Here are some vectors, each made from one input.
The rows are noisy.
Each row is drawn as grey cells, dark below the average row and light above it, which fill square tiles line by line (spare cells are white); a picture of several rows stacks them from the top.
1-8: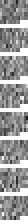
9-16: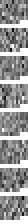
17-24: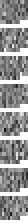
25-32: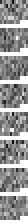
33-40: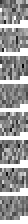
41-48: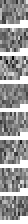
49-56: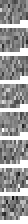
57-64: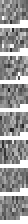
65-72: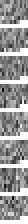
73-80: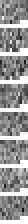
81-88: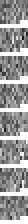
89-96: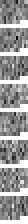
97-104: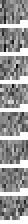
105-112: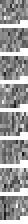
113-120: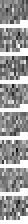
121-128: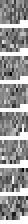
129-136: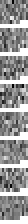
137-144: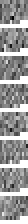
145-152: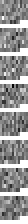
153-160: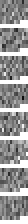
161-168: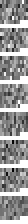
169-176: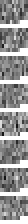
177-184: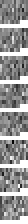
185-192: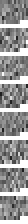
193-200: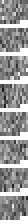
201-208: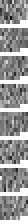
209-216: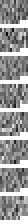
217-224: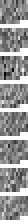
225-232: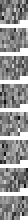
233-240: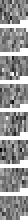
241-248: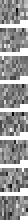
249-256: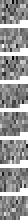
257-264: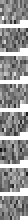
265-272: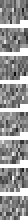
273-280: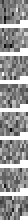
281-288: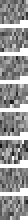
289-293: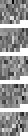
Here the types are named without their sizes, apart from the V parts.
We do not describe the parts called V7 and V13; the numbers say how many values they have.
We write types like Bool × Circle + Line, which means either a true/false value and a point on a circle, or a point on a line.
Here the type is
Label × List(Line) + V7 × V13.
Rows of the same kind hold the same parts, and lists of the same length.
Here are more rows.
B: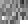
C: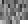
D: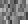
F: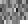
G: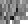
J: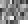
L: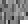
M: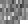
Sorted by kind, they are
B, M
C, D
F, G, L
J

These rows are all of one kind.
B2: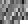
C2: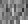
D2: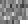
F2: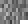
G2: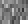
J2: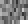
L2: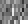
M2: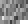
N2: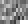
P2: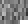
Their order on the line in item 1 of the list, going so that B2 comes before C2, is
P2, N2, B2, G2, F2, J2, D2, M2, L2, C2.
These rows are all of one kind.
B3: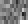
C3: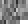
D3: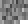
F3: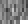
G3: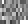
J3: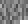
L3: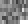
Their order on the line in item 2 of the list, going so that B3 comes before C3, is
L3, G3, D3, F3, B3, J3, C3.
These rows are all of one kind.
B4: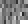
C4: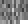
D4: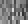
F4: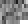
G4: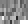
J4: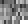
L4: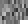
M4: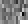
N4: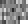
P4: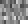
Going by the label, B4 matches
F4 and M4.
